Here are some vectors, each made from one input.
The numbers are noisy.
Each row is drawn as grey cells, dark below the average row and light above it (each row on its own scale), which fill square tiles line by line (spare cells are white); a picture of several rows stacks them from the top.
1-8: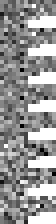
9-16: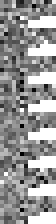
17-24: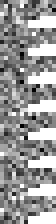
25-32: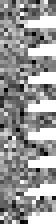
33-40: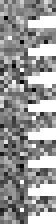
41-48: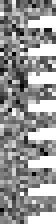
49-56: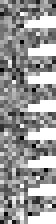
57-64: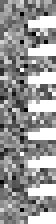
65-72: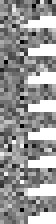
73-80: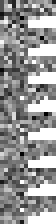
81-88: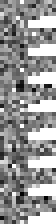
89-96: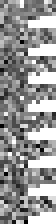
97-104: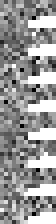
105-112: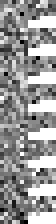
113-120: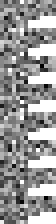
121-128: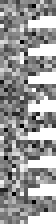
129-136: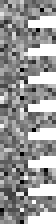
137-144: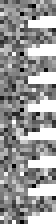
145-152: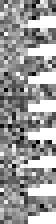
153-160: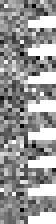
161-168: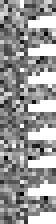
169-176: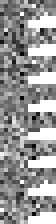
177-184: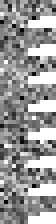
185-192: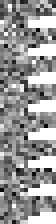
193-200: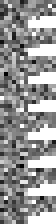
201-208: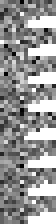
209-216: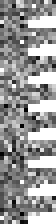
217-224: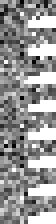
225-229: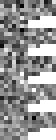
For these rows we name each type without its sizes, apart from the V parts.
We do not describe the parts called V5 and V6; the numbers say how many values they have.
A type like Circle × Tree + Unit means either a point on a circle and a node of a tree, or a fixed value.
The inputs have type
Bool × V5 × V6 + Line × Tree.
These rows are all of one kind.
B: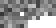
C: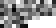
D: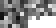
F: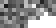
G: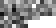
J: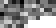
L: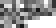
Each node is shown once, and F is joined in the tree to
C and J.
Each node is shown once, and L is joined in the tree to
C and G.
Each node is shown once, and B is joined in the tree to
C and D.
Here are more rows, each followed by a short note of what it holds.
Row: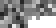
a point on a line and a node of a tree
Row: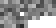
a point on a line and a node of a tree
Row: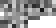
a true/false value, a value of V5 and a value of V6
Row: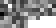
a point on a line and a node of a tree
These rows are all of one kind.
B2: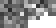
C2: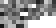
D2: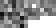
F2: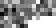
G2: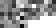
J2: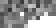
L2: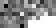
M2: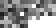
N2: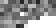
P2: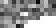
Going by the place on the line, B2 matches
G2 and M2.
